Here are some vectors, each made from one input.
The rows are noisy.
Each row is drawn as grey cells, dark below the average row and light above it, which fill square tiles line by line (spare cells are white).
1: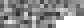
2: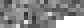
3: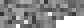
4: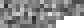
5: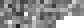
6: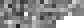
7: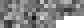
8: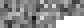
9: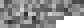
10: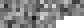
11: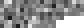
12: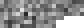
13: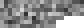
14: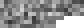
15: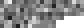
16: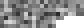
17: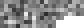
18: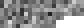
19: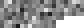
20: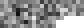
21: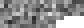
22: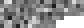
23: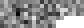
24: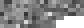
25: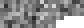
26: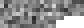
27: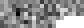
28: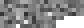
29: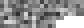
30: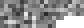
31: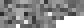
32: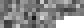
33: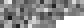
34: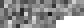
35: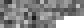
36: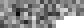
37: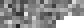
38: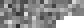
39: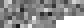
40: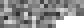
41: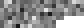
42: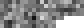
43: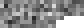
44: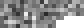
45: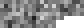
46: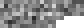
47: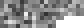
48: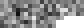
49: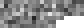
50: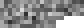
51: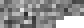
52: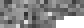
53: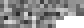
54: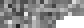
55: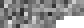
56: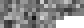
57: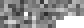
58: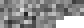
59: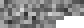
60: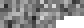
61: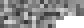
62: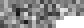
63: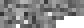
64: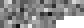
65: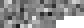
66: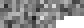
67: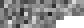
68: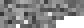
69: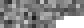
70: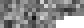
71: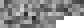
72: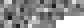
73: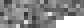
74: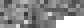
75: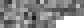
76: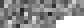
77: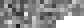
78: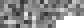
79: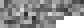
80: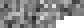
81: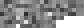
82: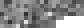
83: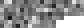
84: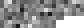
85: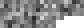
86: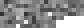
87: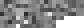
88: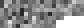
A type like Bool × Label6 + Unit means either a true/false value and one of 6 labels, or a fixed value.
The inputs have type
Line7 + Line8.
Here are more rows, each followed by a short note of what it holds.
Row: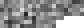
a point on an 8-point line
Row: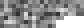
a point on a 7-point line
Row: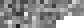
a point on a 7-point line
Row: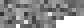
a point on an 8-point line
